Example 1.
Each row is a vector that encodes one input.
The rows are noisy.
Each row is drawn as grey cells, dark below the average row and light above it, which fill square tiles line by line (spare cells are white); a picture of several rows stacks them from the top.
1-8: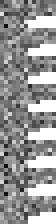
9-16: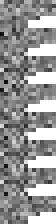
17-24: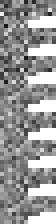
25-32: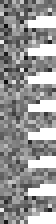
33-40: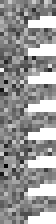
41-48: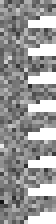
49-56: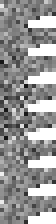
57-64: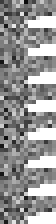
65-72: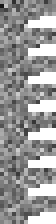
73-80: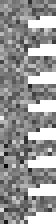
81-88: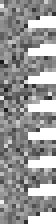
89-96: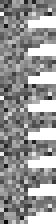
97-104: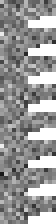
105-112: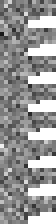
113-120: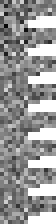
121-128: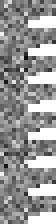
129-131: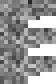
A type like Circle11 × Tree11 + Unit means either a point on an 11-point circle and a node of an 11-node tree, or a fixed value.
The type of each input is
Bool × Bool × Bool + Label4.
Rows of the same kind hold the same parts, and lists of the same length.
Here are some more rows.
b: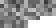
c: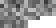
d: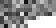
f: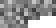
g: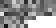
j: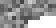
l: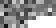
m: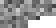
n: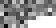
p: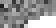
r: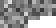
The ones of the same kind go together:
b, c, f, j, m, p, r
d, g, l, n

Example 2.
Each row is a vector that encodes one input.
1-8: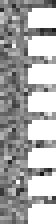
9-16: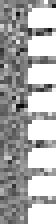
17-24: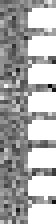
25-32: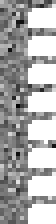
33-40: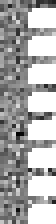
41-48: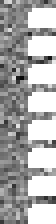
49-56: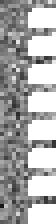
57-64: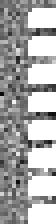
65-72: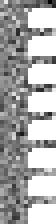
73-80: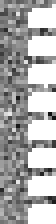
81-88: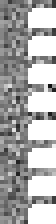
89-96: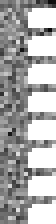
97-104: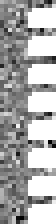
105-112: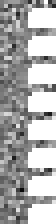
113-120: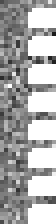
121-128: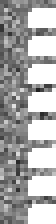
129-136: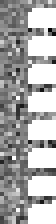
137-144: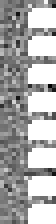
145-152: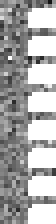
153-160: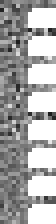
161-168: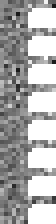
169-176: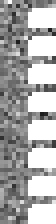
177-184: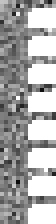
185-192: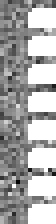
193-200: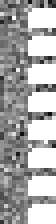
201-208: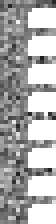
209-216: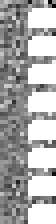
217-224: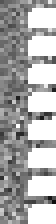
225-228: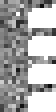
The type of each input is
Line13 × (Tree10 + Unit).
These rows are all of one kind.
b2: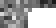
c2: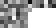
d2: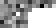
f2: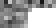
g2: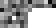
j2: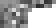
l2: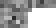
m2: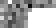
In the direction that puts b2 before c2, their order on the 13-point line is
j2, d2, m2, f2, l2, b2, g2, c2.
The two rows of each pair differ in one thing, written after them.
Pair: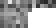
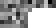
the place on the 13-point line
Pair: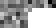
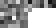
the node of the tree
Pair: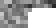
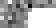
the place on the 13-point line
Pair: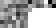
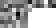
the node of the tree
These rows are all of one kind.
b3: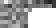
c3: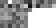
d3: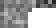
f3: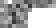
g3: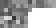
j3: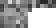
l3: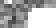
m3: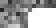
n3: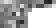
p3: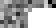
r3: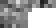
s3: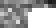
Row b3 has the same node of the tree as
f3, l3 and n3.
